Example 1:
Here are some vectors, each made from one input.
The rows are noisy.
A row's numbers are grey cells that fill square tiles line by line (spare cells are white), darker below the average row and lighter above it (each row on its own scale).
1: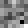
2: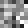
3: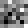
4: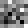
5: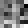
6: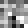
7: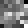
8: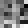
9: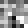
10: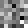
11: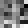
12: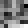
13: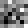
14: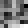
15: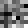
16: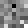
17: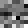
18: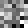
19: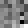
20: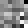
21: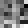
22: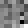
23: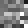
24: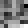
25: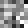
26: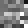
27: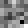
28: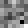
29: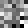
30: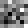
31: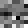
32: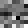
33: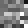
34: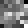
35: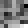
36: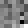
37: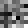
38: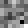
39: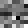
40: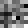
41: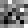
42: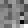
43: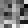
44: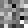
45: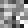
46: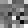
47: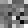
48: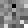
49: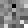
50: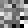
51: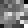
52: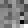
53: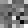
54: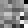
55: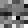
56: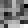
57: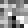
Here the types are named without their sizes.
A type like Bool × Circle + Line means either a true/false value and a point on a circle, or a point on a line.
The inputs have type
Bool × Bool × Bool + Tree.
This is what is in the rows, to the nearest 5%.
About 40% of them hold a node of a tree. The rest hold three true/false values.
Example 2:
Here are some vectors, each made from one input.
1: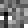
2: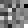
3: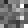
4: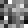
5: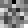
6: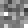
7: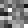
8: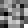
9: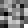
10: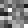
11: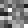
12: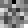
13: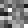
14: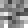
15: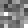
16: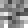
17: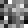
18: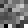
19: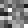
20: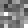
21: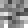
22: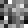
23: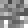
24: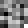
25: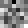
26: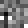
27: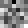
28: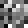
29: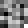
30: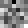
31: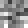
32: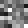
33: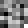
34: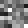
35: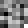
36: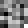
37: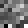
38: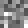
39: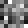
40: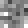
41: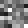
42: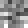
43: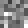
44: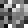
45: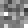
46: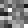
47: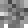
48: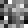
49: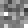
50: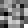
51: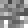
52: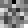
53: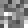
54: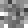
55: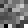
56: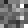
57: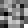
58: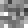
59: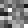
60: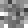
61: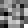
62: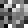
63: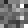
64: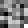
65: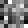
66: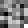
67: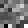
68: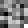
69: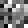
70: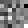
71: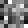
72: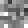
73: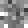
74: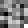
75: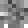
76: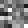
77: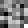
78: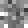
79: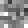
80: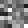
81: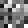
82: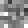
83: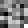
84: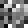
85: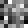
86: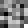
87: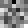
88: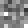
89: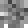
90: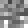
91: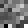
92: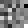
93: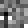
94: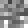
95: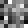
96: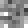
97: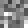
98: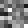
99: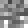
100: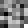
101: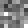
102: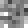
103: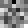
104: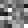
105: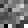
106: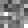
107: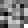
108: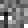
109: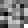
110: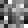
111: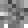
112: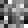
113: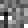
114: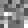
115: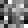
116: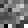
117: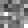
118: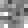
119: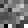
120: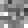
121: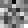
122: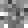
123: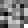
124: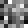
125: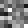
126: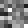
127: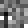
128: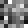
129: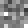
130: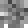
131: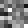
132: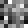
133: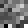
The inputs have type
Bool × Bool × Bool + Tree9 + Unit.
